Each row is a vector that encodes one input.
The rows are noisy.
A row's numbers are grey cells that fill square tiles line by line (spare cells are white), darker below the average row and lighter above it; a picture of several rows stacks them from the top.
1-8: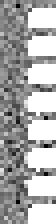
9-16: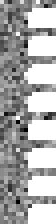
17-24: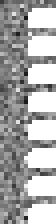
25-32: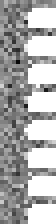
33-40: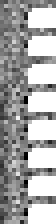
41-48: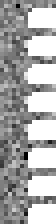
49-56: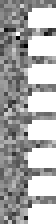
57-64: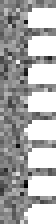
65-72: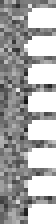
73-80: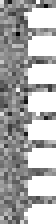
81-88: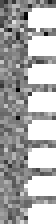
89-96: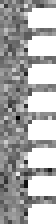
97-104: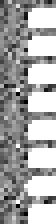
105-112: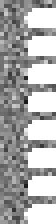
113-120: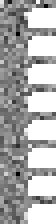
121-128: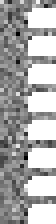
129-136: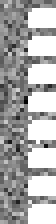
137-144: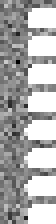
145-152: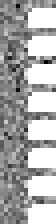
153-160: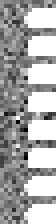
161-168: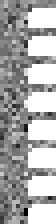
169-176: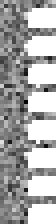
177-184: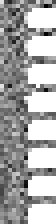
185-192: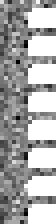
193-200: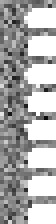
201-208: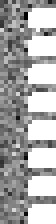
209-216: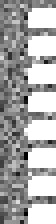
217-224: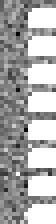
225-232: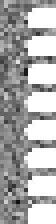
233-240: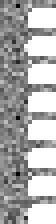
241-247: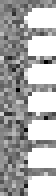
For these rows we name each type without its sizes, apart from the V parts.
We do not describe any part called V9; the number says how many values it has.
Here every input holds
a point on a line, together with a list of items, each a true/false value and a value of V9.
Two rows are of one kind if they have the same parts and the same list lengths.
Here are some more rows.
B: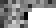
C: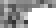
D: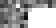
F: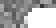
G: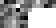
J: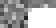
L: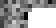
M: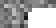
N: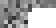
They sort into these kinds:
B, F, L, M, N
C, D, J
G

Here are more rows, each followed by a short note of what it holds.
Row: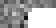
a point on a line, together with a list of one item
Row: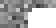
a point on a line, together with a list of two items
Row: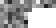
a point on a line, together with the empty list
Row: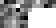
a point on a line, together with the empty list
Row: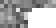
a point on a line, together with a list of two items
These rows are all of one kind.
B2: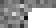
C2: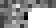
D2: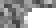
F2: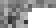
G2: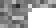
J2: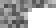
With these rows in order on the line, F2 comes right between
G2 and J2.
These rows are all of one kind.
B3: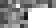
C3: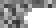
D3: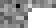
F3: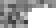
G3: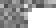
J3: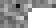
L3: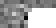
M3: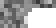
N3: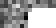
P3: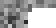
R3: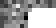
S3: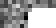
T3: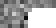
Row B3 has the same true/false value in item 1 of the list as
C3 and F3.
